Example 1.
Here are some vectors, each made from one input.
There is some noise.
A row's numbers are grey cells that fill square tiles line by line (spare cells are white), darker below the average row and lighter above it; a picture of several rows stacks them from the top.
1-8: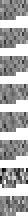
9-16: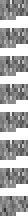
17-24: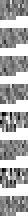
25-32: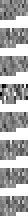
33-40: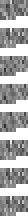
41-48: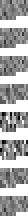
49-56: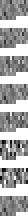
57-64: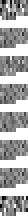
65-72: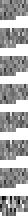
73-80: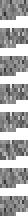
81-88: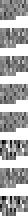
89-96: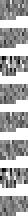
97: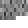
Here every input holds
three true/false values.
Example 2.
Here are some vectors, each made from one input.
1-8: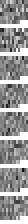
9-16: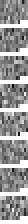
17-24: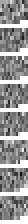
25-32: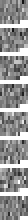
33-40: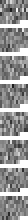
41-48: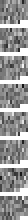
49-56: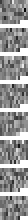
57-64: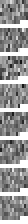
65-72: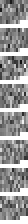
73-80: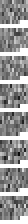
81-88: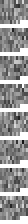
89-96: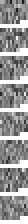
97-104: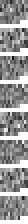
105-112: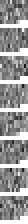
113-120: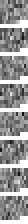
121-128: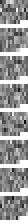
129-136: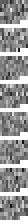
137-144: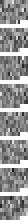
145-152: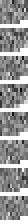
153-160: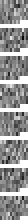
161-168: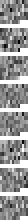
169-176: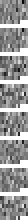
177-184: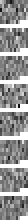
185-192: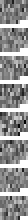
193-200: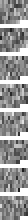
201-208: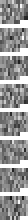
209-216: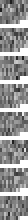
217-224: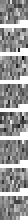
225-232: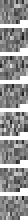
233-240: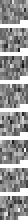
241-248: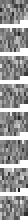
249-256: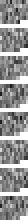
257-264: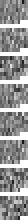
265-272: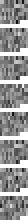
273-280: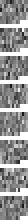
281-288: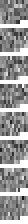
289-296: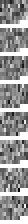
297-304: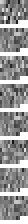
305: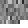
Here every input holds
four true/false values.
